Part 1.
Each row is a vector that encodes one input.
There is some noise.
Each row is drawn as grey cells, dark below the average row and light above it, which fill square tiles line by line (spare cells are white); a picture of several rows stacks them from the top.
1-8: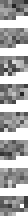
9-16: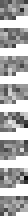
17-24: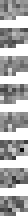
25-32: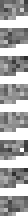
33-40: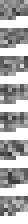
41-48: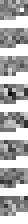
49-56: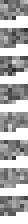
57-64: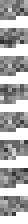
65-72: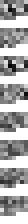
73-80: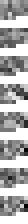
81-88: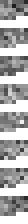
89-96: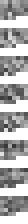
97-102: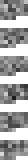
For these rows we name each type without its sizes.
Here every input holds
a label.
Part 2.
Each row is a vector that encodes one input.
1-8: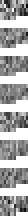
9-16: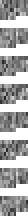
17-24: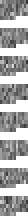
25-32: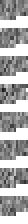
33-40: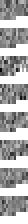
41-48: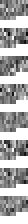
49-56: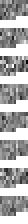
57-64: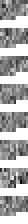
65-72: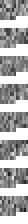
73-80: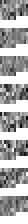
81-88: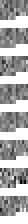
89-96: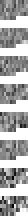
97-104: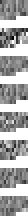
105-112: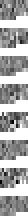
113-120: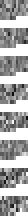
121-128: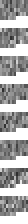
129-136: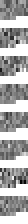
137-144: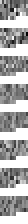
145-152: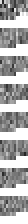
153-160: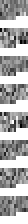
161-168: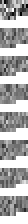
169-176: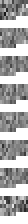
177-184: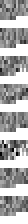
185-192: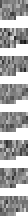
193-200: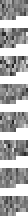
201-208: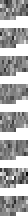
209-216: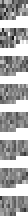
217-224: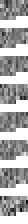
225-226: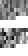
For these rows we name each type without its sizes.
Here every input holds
a point on a circle.
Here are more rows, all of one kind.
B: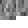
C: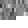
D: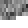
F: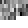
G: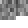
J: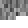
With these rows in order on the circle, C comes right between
D and F.
